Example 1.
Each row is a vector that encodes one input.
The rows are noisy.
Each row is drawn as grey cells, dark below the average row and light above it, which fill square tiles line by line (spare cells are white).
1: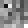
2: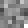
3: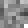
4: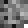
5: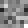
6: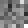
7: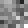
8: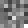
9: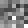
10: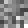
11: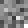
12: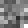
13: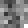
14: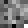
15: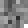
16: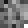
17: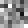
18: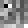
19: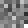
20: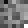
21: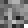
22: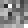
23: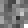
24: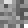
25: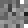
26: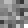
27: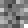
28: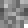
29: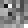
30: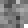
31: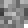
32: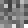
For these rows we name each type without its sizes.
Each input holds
a point on a line.
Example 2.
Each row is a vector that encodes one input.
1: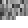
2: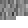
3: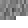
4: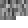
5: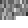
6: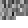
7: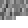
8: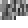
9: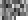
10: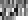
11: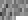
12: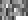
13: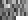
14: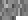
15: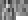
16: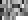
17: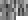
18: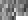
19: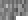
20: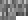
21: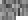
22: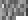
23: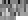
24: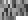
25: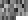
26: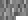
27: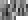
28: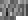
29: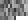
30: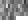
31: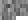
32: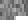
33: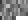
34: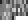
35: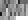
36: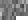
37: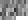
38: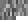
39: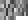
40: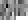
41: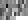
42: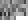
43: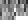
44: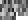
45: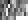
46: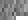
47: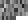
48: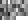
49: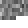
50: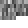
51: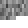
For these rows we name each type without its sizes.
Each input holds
either a fixed value, or a node of a tree.
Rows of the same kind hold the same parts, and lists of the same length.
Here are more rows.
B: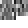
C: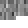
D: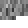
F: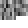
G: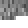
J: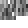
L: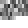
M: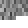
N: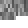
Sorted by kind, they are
B, M
C, D, F, G, J, L, N

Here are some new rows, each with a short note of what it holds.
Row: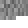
a node of a tree
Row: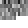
a node of a tree
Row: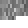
a node of a tree
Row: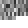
a fixed value
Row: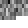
a fixed value
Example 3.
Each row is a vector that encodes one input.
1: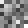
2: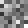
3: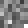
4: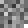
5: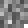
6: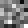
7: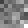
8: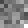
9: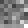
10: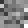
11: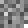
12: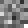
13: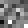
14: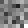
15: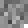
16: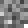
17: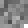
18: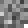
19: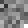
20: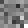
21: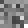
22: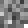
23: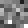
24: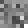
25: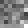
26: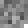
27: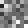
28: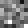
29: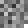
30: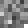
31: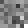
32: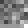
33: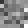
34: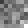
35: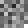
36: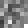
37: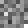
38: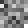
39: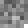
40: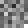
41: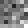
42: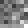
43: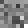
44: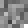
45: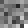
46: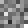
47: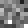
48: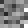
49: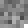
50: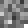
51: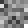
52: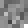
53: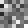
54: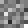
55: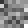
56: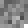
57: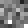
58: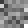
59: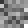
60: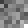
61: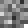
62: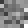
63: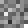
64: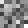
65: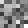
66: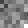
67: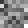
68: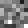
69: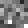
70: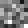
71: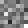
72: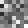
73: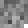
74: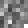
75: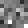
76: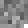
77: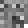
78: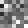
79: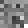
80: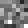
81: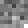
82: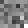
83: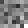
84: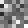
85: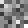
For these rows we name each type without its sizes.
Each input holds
a point on a line.
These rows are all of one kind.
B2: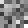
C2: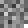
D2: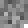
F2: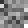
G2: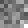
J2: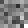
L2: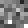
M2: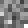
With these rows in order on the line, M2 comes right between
J2 and L2.
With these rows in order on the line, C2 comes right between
B2 and D2.
